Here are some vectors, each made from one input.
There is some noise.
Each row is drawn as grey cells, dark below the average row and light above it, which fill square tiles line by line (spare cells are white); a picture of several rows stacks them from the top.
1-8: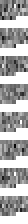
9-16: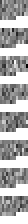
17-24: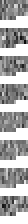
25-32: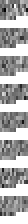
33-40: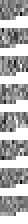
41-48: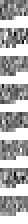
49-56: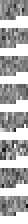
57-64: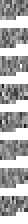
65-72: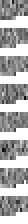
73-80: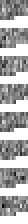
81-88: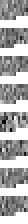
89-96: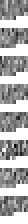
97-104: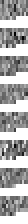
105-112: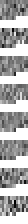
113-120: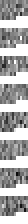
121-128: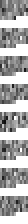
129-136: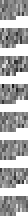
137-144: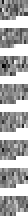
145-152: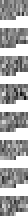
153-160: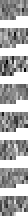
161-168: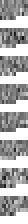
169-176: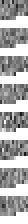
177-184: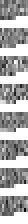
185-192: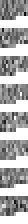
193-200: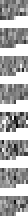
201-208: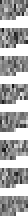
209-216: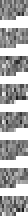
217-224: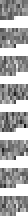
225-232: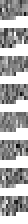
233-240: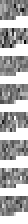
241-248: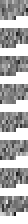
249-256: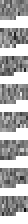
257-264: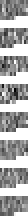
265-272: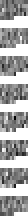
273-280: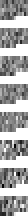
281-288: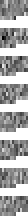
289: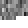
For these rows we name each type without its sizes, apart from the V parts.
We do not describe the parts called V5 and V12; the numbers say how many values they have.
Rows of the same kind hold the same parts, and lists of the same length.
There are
3 kinds of row.
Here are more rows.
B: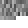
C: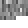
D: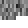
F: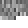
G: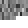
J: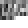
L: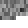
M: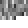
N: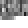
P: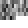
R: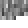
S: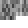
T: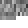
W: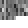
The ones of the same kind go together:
B, C, P, S
D, G, J, N, W
F, L, M, R, T

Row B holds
a point on each of two lines and a value of V5.
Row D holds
four true/false values and a value of V5.
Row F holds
a point on a line, a value of V5 and a value of V12.
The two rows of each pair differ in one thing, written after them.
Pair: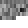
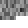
the value of V12
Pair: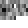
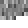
the value of V12
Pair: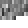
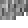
the value of V12
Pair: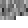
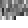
the place on the line
